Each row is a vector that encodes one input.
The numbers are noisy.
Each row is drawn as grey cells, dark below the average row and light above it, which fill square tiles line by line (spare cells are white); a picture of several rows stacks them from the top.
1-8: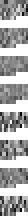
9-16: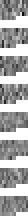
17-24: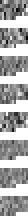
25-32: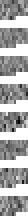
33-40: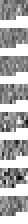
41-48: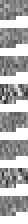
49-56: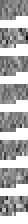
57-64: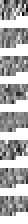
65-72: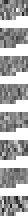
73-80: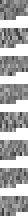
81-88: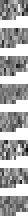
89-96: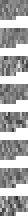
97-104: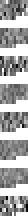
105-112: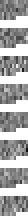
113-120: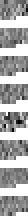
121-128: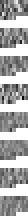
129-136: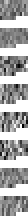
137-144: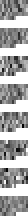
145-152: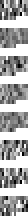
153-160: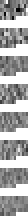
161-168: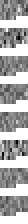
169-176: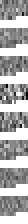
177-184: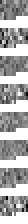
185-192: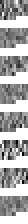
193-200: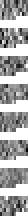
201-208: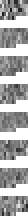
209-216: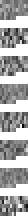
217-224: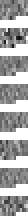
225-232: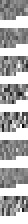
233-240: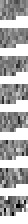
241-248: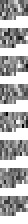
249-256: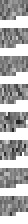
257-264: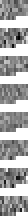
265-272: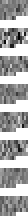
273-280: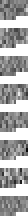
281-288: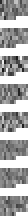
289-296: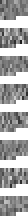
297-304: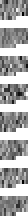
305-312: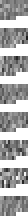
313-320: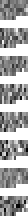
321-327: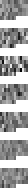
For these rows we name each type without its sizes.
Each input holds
a point on a line.
